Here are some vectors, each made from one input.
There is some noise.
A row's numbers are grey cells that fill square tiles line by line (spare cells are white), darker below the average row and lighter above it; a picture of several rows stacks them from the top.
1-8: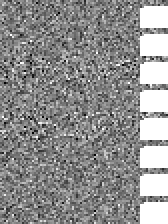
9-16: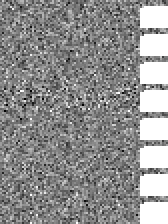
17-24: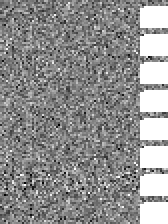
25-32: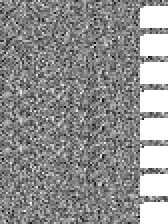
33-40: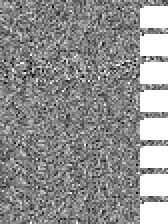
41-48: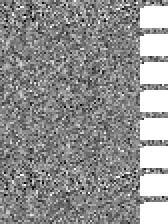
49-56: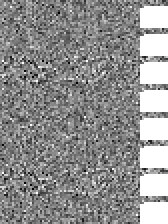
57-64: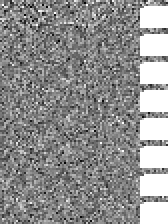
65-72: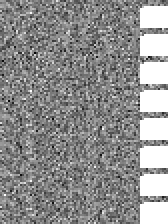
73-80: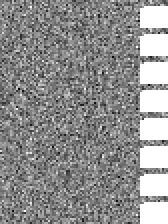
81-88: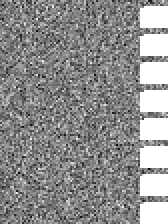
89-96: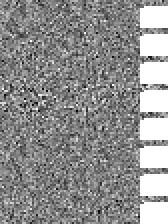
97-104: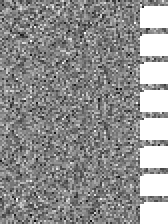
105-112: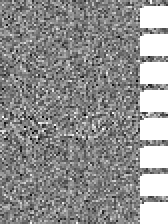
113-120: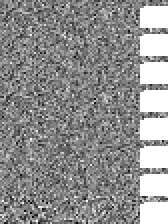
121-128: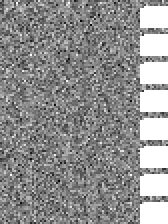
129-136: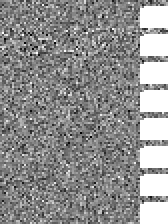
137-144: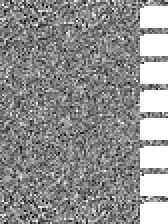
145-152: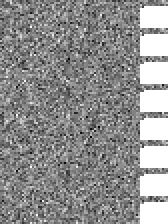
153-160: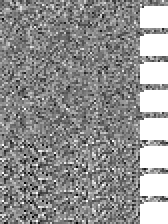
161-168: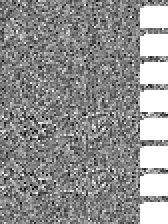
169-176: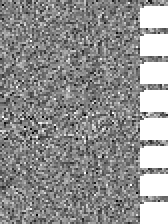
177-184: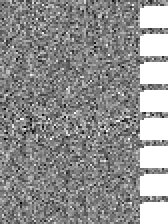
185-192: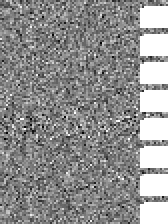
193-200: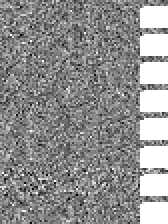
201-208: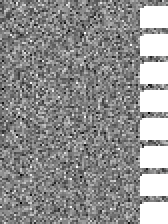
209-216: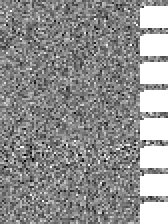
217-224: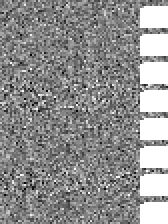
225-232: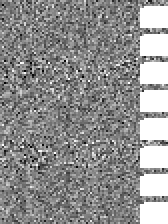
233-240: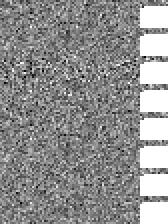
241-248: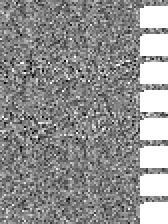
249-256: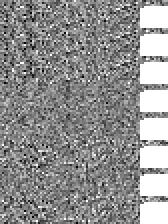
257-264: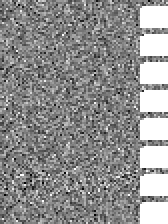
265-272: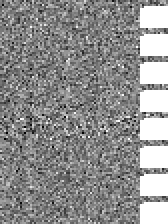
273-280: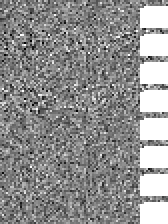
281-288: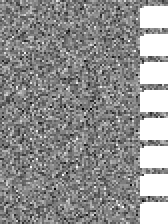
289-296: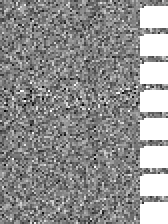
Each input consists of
a true/false value, together with a list of up to two points on a 6-point line.
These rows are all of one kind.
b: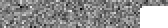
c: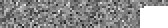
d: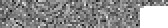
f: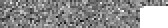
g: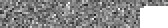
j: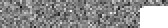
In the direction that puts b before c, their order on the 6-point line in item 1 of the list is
d, b, j, g, f, c.
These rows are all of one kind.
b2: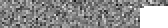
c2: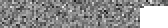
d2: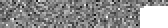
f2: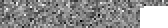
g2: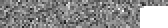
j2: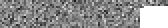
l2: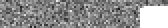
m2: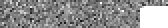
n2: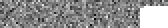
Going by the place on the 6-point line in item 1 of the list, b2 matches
c2, j2 and m2.
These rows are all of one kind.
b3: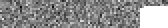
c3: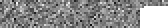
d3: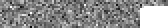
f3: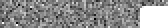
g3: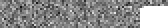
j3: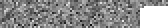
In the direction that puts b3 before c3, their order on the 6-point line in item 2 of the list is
f3, g3, b3, j3, c3, d3.
